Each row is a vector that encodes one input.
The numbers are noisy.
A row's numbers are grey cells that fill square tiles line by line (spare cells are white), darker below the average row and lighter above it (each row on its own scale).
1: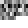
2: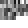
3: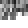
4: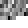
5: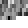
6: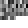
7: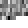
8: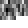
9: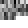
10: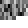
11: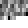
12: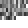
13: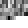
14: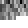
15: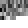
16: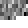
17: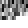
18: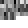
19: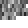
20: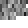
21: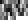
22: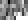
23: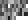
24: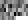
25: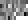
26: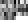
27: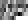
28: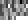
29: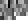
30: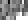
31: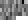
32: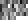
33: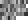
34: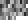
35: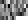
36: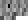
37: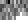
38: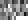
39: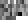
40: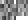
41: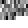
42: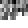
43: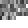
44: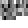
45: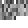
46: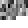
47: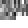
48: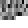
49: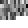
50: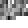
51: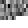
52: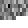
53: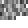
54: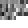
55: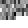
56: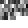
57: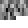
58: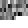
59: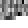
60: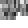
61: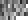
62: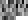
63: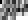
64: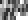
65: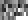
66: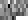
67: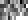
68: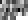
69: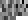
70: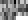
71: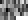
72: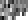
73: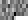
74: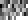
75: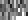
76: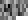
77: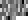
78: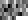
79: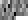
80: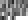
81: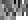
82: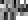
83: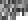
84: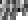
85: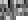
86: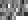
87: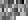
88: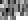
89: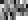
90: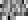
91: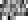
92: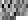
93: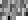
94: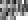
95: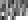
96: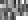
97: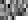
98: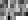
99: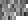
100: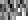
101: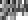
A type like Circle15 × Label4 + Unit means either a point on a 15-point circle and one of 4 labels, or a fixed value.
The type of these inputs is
(Bool × Bool × Bool + Unit) × Line10 × Line10.
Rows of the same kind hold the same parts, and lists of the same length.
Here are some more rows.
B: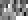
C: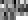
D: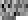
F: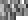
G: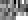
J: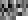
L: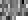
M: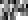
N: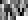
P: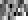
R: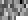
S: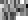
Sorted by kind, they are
B, C, L, M
D, F, G, J, N, P, R, S

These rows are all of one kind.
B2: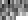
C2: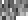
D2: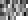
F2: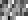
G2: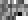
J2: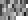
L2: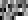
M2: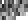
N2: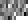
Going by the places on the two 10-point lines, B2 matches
C2 and M2.
